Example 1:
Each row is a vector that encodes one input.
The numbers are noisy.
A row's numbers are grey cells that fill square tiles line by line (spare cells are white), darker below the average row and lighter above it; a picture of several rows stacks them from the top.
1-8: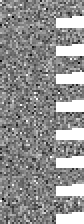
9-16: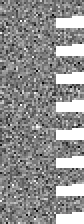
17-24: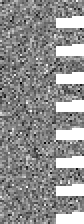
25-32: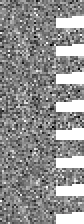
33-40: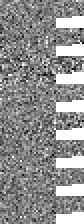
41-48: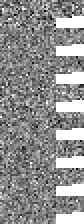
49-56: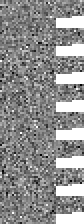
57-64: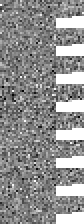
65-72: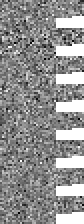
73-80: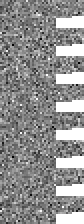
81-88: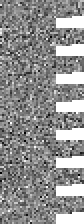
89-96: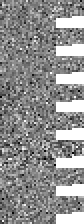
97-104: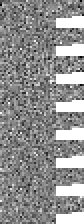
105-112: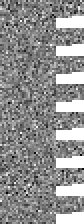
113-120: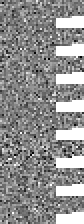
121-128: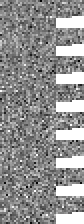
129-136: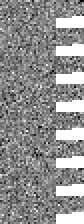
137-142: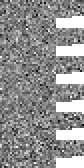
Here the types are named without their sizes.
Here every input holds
a list of points on a circle.
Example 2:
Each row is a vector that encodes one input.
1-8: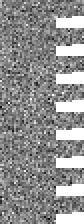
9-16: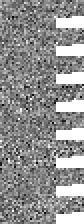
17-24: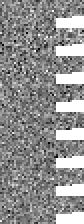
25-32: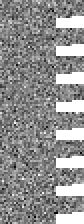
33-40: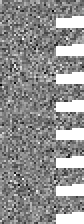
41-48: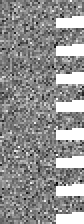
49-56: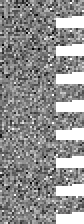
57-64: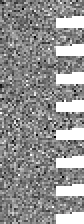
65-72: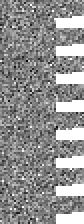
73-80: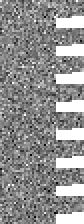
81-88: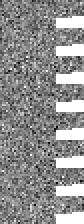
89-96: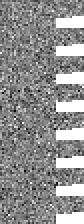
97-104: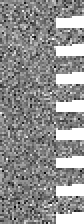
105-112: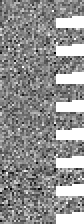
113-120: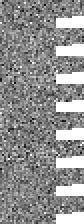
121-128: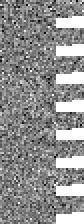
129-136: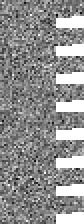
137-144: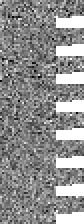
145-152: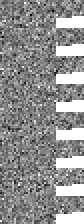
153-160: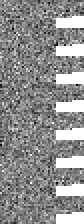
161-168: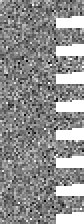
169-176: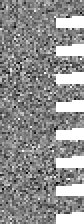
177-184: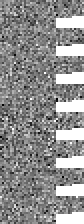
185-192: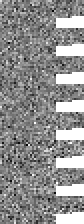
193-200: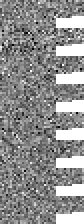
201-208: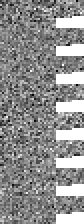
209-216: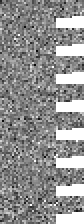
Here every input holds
a node of each of two 9-node trees, together with either a point on a 13-point circle, or a fixed value.
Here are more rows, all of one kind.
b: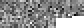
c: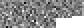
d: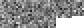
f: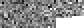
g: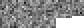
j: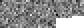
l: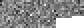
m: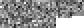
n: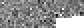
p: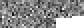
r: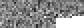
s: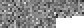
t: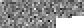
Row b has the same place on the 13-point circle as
d, l, p and r.
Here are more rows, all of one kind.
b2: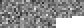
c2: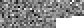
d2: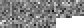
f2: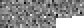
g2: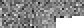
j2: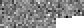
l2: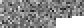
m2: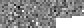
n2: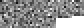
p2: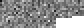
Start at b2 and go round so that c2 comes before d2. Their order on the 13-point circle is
b2, c2, f2, l2, p2, d2, n2, j2, m2, g2.
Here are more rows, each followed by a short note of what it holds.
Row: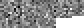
a point on a 13-point circle and a node of each of two 9-node trees
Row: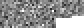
a node of each of two 9-node trees
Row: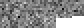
a point on a 13-point circle and a node of each of two 9-node trees
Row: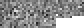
a node of each of two 9-node trees
